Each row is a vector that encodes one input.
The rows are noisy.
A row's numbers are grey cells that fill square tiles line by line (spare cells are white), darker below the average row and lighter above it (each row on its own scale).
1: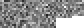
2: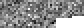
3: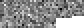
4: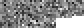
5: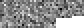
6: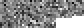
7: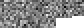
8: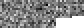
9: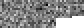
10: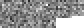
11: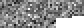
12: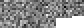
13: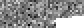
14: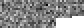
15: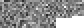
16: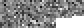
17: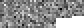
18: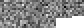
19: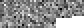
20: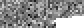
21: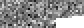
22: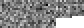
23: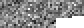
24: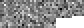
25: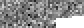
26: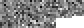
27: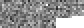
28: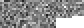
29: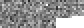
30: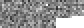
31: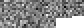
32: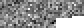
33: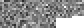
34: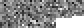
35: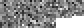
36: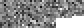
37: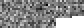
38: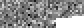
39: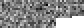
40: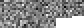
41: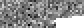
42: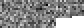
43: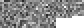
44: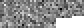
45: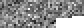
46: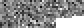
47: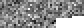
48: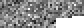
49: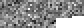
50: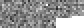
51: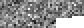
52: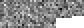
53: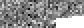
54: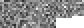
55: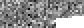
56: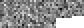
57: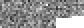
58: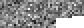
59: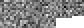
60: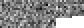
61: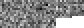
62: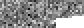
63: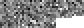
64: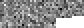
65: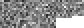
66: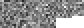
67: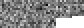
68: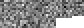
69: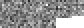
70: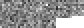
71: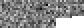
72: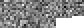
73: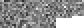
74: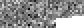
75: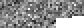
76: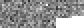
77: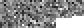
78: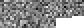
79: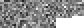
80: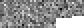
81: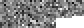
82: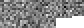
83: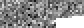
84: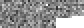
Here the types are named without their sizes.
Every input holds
three true/false values.
